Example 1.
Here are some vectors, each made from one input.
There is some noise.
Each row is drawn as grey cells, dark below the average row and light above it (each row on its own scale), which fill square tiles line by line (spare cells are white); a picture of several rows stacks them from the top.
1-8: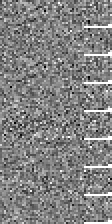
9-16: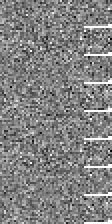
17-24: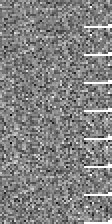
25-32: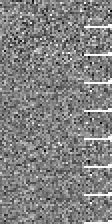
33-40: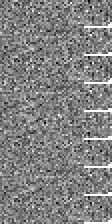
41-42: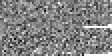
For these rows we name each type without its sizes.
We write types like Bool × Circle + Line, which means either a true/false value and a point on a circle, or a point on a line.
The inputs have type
Label.
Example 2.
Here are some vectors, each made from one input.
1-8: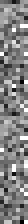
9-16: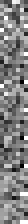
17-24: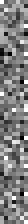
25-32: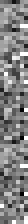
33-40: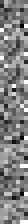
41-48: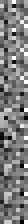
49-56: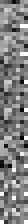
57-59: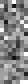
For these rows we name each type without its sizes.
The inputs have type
Label.
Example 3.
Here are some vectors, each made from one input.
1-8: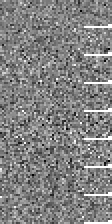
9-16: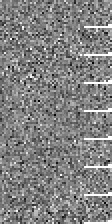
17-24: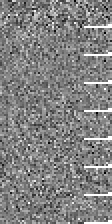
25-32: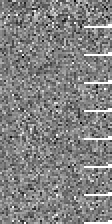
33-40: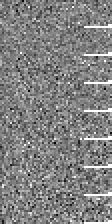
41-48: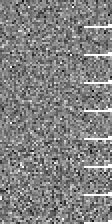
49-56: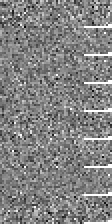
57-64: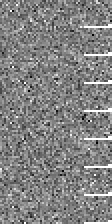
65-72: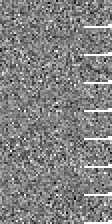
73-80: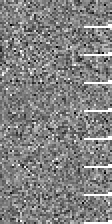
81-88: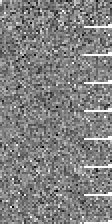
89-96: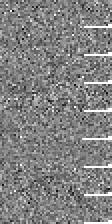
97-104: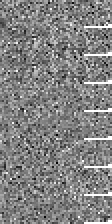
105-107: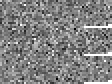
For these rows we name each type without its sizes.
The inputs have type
Tree + Unit.
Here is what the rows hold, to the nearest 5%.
About 10% of them hold a fixed value. The rest hold a node of a tree.
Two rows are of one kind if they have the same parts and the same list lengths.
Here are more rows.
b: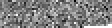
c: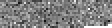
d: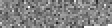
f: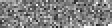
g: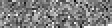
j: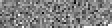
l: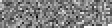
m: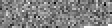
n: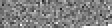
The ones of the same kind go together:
b, g
c, d, f, j, l, m, n

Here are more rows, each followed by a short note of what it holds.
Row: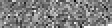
a fixed value
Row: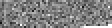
a node of a tree
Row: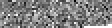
a fixed value
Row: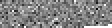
a node of a tree
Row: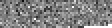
a node of a tree
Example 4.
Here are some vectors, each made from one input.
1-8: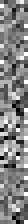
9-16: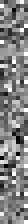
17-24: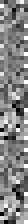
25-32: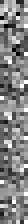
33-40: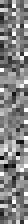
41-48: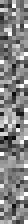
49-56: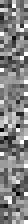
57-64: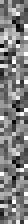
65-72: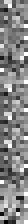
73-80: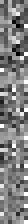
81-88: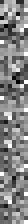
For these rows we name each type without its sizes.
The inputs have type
Label.
